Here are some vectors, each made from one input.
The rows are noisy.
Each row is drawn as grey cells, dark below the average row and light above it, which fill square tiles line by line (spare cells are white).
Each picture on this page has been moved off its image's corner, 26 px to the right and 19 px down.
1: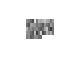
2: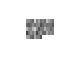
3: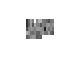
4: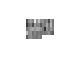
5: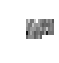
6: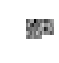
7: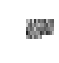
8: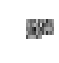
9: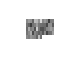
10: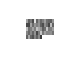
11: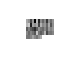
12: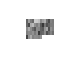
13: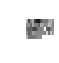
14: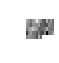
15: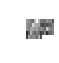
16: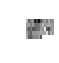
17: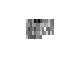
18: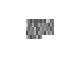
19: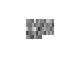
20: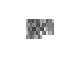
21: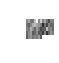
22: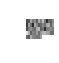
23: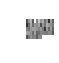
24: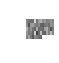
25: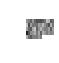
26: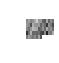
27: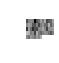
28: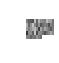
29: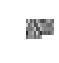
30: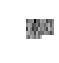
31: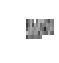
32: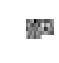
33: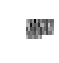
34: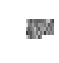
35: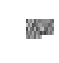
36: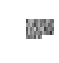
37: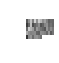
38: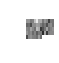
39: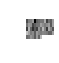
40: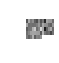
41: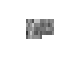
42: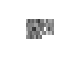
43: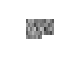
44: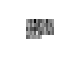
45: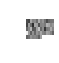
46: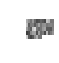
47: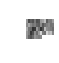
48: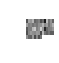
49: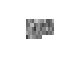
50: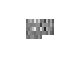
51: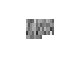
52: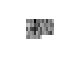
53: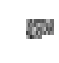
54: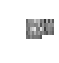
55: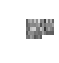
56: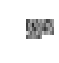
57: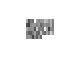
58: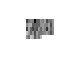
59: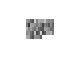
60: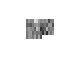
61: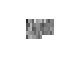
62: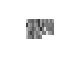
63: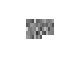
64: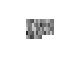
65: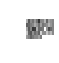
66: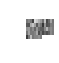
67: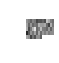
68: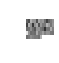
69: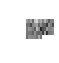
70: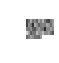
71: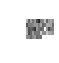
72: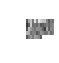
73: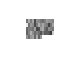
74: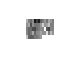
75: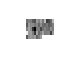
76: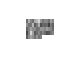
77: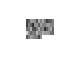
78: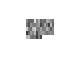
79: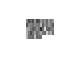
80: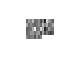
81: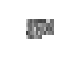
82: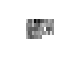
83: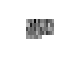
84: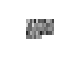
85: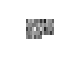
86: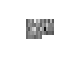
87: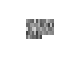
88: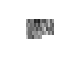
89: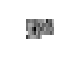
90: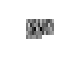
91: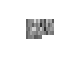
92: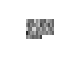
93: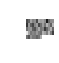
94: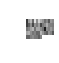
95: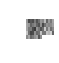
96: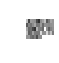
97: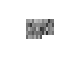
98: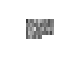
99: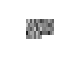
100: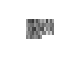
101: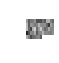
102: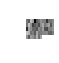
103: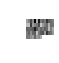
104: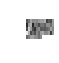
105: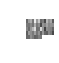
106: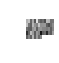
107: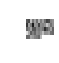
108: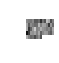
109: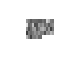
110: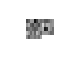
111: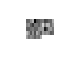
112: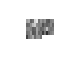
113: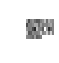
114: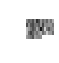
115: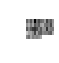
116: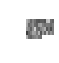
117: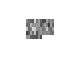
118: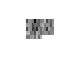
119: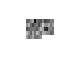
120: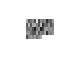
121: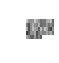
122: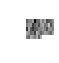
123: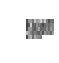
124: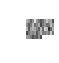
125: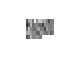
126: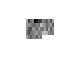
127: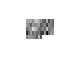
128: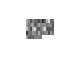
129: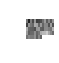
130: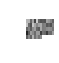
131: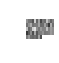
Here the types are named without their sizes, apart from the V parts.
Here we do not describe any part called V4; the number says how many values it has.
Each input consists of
a point on a circle, together with either a point on a line, or a value of V4.
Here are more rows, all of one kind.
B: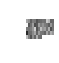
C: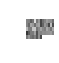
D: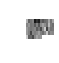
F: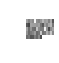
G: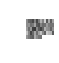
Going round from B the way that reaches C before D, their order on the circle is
B, C, F, G, D.
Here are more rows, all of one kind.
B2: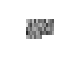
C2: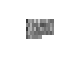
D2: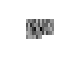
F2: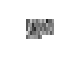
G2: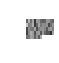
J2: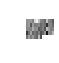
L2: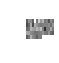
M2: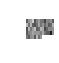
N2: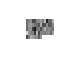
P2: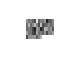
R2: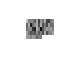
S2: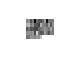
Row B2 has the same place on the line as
D2, J2 and R2.
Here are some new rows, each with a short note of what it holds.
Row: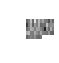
a point on a circle and a point on a line
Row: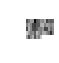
a point on a circle and a point on a line
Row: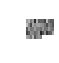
a point on a circle and a point on a line
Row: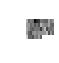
a point on a circle and a value of V4
